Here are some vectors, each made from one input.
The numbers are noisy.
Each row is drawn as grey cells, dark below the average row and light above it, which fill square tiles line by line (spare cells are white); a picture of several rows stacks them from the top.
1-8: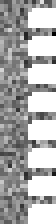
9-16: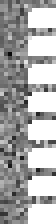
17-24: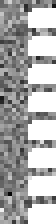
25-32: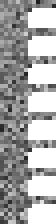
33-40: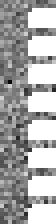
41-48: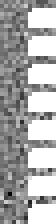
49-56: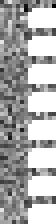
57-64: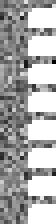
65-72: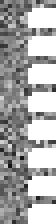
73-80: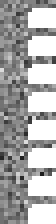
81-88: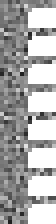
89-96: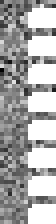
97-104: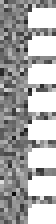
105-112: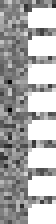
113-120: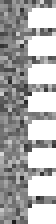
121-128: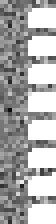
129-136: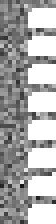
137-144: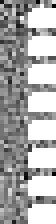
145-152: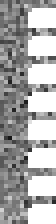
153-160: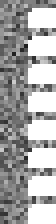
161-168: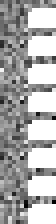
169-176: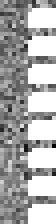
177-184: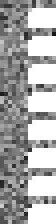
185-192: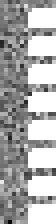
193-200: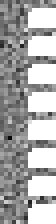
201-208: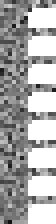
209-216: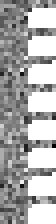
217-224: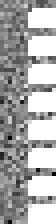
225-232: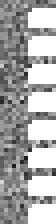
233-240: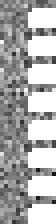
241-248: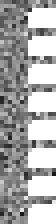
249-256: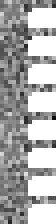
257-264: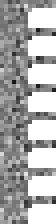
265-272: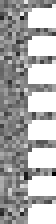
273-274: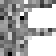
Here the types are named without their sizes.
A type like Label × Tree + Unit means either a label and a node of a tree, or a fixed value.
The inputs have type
Tree.
